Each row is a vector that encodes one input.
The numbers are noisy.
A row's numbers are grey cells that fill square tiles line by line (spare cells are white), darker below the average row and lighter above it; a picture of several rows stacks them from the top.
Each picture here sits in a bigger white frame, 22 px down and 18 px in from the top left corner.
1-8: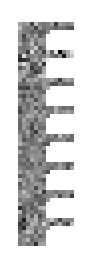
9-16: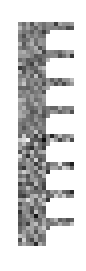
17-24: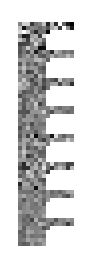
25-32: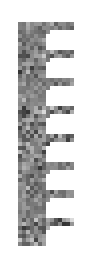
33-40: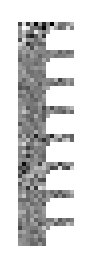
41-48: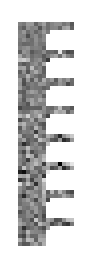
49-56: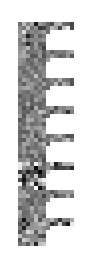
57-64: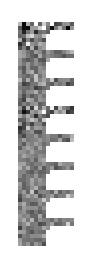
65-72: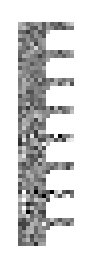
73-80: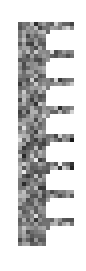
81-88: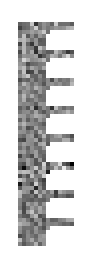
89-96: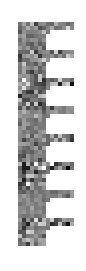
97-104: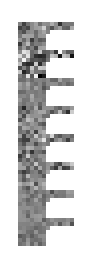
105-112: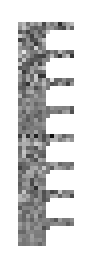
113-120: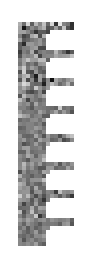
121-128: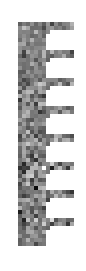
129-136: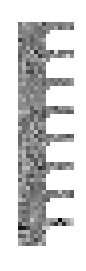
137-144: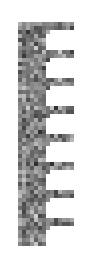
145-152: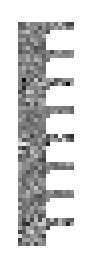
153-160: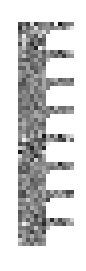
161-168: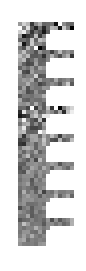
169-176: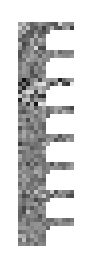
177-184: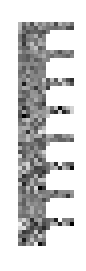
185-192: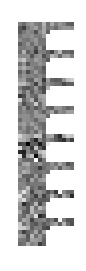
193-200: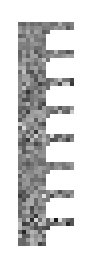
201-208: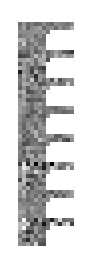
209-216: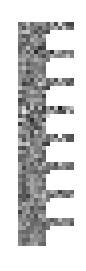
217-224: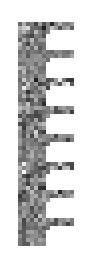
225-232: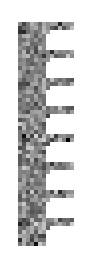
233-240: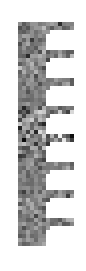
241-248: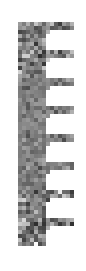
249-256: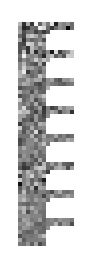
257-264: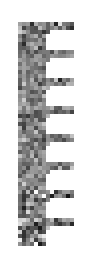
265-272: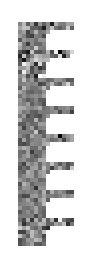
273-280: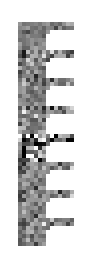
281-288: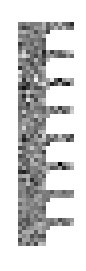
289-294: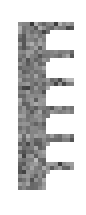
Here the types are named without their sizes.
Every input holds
a point on a circle and a true/false value.
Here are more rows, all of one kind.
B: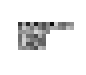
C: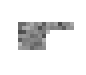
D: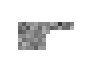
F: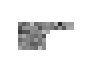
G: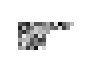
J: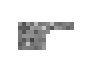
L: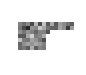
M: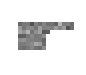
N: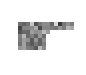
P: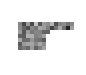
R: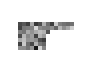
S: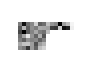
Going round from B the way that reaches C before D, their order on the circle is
B, M, C, S, P, D, L, R, F, N, G, J.
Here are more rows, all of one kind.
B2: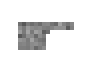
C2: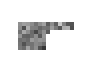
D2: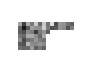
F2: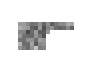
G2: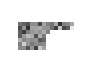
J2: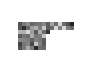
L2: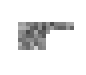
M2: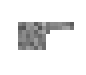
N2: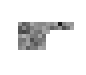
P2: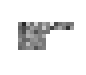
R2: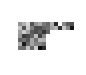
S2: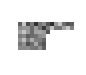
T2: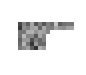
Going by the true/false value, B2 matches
F2, G2, L2 and S2.
